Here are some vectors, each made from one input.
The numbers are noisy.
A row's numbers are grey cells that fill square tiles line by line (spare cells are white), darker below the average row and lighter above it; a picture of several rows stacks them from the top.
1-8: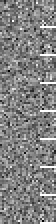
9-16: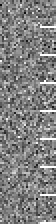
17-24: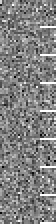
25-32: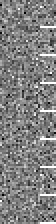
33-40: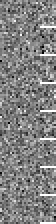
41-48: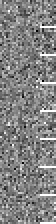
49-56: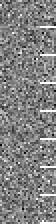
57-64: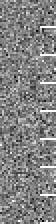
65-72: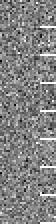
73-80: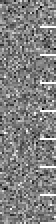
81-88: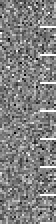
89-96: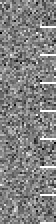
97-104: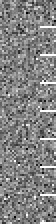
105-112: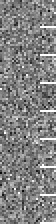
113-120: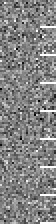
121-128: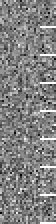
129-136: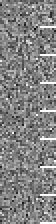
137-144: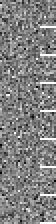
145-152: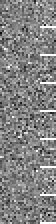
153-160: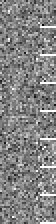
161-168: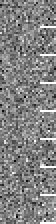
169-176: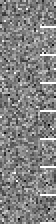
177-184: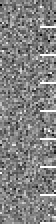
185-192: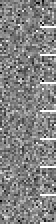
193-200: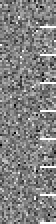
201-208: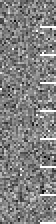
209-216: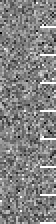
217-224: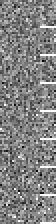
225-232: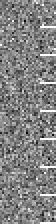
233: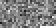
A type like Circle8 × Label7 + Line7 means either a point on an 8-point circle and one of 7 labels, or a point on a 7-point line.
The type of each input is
(Circle11 + Tree15) × Line11.
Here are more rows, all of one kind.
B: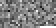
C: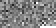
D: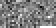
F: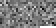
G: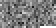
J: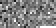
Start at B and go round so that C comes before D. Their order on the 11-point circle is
B, F, G, C, J, D.
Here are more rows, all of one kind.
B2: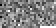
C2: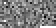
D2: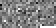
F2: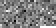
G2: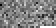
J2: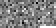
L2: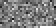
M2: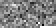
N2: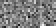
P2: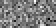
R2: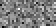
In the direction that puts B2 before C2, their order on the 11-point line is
B2, J2, R2, N2, P2, F2, C2, L2, D2, G2, M2.
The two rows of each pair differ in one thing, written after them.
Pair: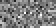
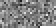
the place on the 11-point circle
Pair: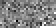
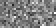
the place on the 11-point line
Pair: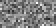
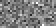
the place on the 11-point line
